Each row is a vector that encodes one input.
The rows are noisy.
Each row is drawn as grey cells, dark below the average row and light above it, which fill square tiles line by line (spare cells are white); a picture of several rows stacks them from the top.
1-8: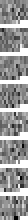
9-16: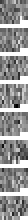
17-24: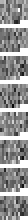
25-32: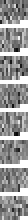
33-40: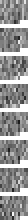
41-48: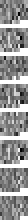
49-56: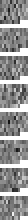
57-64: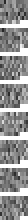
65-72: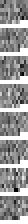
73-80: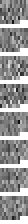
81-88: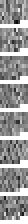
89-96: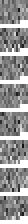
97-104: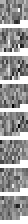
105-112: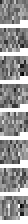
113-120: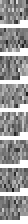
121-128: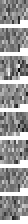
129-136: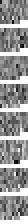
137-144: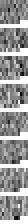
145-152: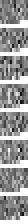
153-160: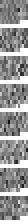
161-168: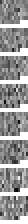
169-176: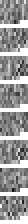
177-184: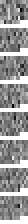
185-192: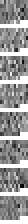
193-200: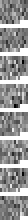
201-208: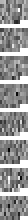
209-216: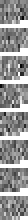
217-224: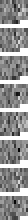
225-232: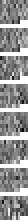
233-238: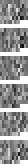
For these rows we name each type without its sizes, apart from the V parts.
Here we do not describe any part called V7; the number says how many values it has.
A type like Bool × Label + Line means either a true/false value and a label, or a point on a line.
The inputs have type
Bool × Line × Tree + Label × List(V7).
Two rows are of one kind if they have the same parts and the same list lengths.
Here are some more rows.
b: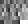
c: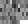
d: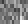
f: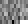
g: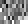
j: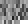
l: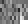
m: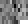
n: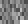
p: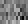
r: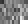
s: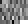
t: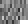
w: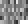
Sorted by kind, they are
b, f, m, s, t
c, d, l, n, r
g, j, p
w

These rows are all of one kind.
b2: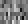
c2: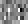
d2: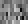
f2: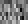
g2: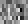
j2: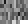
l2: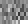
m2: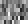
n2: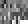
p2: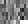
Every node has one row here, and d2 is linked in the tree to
b2, f2 and l2.
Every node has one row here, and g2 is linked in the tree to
f2 and m2.
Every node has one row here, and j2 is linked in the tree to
b2 and n2.
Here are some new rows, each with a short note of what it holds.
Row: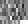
a point on a line, a node of a tree and a true/false value
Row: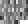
a label, together with the empty list
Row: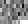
a point on a line, a node of a tree and a true/false value
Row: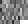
a label, together with a list of two items
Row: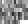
a label, together with the empty list
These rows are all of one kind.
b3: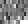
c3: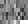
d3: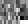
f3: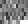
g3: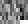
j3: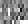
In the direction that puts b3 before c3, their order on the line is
b3, f3, c3, d3, j3, g3.
